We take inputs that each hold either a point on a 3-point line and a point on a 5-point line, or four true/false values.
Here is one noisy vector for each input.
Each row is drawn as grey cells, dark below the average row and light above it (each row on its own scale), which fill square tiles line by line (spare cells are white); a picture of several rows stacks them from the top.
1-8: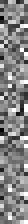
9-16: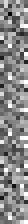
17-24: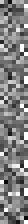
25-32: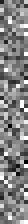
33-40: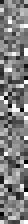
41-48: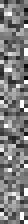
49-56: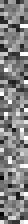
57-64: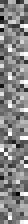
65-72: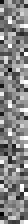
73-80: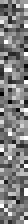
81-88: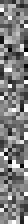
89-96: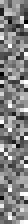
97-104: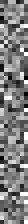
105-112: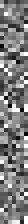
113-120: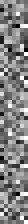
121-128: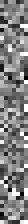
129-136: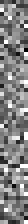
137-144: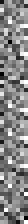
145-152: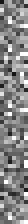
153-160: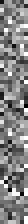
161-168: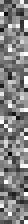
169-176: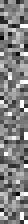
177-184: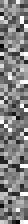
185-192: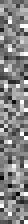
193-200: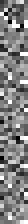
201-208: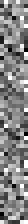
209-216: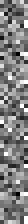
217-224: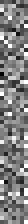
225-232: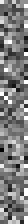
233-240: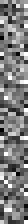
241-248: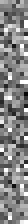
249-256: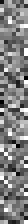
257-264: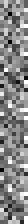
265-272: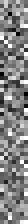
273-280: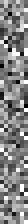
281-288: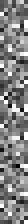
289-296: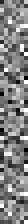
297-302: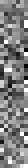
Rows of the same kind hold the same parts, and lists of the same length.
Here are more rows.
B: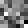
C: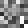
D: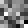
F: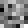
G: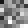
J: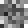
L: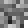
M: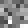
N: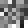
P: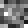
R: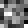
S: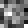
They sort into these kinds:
B, C, D, F, G, M, P, R, S
J, L, N

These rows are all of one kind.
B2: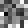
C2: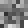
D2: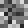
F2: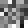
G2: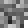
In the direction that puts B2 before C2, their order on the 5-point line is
D2, B2, F2, C2, G2.
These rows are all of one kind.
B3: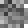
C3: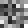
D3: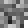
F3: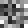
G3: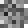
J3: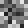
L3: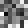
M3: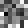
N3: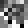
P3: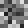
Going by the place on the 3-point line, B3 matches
C3, F3 and G3.
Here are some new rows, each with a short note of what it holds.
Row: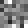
a point on a 3-point line and a point on a 5-point line
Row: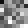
four true/false values
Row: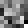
four true/false values
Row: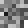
a point on a 3-point line and a point on a 5-point line
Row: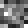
four true/false values
